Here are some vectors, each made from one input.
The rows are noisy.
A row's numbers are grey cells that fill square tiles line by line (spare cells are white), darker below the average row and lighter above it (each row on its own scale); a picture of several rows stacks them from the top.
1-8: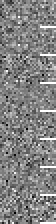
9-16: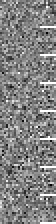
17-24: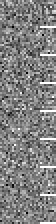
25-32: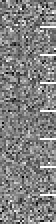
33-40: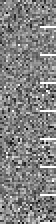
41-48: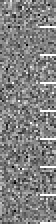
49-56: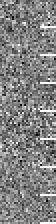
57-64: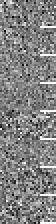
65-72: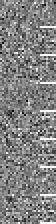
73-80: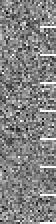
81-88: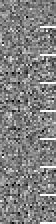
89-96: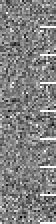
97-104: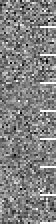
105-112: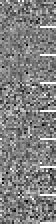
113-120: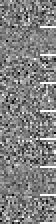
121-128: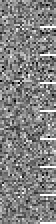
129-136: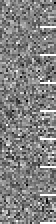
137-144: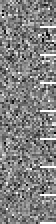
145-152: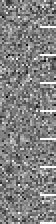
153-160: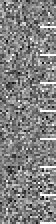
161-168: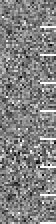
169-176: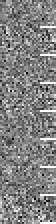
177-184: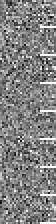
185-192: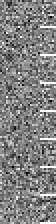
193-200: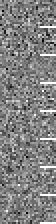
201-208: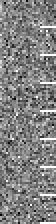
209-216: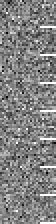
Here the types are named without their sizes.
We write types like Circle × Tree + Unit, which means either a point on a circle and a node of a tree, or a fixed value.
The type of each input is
(Circle + Unit) × Label × Label + Tree.
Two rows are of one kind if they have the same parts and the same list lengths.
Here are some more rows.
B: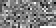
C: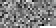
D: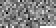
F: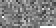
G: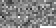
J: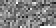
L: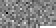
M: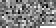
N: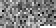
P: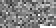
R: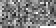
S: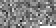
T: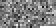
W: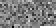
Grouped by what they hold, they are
B, C, D, F, J, M, N, R, T, W
G, P
L, S

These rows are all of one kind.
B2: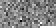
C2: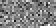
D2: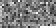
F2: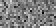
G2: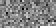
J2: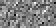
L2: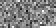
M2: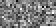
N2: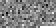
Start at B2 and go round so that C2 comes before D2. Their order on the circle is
B2, M2, J2, F2, C2, N2, G2, D2, L2.
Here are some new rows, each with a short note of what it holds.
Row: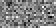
a node of a tree
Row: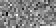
two labels
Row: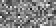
a node of a tree
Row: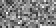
a node of a tree
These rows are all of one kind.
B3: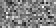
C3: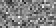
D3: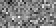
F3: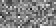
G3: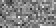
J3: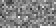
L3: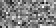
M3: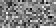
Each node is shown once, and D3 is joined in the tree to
C3.
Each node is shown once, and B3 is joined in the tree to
L3 and M3.
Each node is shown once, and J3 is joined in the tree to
F3 and G3.
